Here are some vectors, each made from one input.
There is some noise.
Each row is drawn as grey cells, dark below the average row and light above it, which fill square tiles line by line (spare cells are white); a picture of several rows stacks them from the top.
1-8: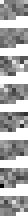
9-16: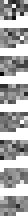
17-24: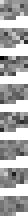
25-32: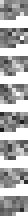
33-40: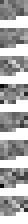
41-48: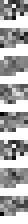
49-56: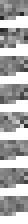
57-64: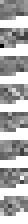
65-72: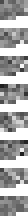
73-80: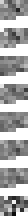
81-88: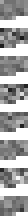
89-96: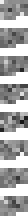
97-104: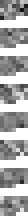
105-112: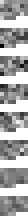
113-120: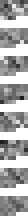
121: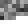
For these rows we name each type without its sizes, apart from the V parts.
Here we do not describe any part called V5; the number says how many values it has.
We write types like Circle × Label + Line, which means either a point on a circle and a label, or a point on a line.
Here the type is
List(Bool × V5).
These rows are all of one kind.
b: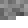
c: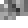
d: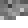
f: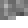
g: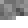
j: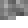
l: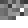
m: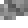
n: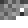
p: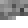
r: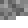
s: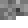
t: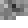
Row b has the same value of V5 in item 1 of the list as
l and s.
